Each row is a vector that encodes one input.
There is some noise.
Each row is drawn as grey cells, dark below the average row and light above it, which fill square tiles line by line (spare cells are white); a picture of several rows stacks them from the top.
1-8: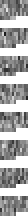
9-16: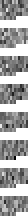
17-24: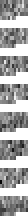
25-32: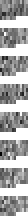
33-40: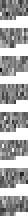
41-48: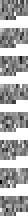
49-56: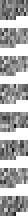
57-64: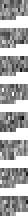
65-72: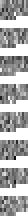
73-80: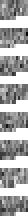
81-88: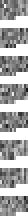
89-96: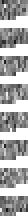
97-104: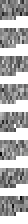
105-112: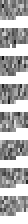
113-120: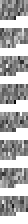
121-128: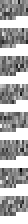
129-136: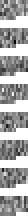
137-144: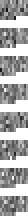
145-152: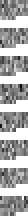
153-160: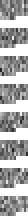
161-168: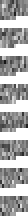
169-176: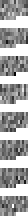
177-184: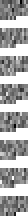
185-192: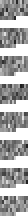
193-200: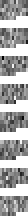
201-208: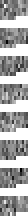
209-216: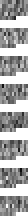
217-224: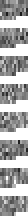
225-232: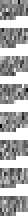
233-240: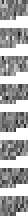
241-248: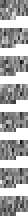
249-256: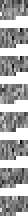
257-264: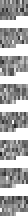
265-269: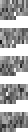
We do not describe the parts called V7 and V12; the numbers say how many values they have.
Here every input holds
either a point on a 6-point circle and a value of V7, or a point on a 10-point circle and a value of V12.
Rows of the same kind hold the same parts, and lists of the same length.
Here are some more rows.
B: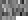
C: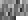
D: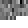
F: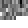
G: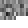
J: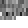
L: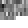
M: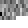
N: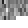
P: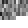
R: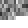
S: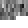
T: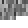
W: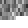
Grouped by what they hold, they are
B, C, D, F, G, J, S
L, M, N, P, R, T, W

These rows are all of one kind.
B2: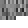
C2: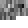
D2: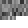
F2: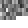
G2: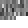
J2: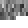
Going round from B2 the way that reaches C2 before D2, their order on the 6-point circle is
B2, G2, J2, C2, F2, D2.
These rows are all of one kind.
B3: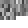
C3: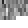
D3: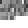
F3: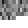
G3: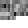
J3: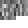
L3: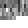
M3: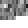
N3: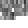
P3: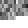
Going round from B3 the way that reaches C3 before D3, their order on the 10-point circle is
B3, P3, F3, G3, C3, L3, D3, N3, M3, J3.
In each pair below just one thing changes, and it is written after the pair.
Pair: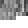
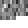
the place on the 10-point circle
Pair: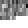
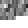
the value of V12
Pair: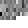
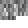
the place on the 10-point circle
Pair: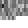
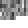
the place on the 10-point circle
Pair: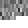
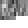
the place on the 10-point circle
